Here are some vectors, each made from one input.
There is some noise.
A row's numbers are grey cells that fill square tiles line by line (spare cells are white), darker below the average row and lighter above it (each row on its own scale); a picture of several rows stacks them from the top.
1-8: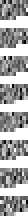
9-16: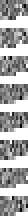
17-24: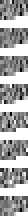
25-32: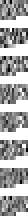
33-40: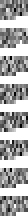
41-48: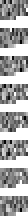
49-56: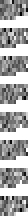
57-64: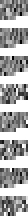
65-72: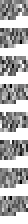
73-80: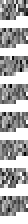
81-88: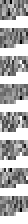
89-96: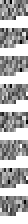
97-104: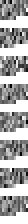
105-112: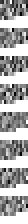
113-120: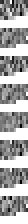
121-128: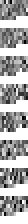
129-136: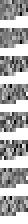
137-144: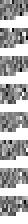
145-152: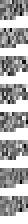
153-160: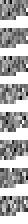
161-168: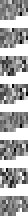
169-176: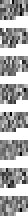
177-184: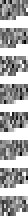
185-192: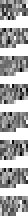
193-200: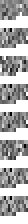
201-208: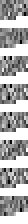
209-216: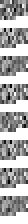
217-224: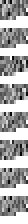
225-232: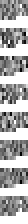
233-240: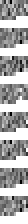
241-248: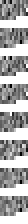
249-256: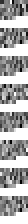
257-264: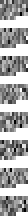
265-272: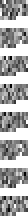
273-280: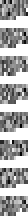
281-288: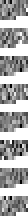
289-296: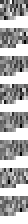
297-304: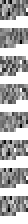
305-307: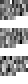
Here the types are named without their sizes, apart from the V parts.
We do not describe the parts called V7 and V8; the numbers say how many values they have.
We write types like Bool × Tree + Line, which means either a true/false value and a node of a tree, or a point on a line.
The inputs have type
List(Bool × Line) + V7 × V8.
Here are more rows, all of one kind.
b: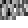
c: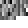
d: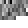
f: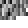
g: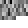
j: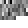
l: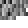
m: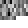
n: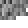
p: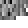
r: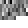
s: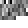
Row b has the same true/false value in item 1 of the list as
g and m.
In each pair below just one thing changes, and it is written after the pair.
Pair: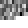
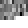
the true/false value in item 2 of the list
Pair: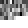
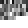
the place on the line in item 1 of the list
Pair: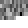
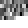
the place on the line in item 1 of the list
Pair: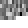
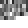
the place on the line in item 1 of the list
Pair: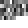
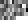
the true/false value in item 1 of the list
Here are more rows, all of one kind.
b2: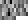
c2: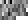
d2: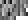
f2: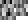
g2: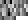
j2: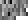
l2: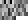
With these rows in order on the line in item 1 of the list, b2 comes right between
c2 and j2.
